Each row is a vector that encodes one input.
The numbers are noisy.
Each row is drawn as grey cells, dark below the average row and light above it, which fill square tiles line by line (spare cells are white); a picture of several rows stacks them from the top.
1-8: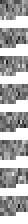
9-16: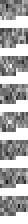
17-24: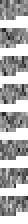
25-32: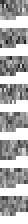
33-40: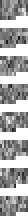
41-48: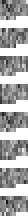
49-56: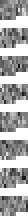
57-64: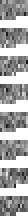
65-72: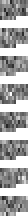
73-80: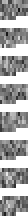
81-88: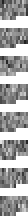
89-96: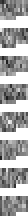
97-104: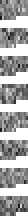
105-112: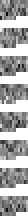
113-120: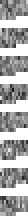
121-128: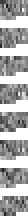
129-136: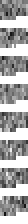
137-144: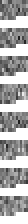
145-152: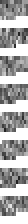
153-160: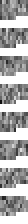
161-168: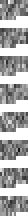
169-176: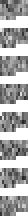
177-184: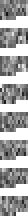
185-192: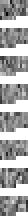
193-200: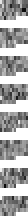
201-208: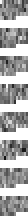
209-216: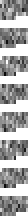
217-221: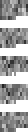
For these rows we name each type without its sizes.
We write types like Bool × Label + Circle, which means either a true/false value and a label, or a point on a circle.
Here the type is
Line × (Line + Tree).
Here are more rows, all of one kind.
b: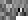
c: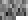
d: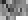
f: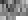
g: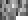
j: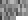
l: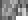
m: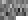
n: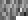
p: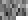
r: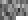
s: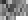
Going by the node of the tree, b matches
c, m and p.
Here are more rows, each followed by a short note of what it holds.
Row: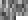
a point on each of two lines
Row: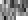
a point on each of two lines
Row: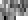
a point on each of two lines
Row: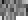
a point on a line and a node of a tree
